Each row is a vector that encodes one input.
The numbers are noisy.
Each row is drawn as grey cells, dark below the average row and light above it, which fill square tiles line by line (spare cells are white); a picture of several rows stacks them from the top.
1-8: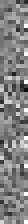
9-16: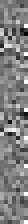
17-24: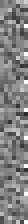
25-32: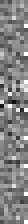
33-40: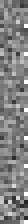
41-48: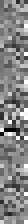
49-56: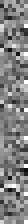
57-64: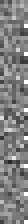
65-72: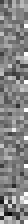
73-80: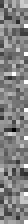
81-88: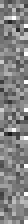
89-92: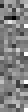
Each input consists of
three true/false values.
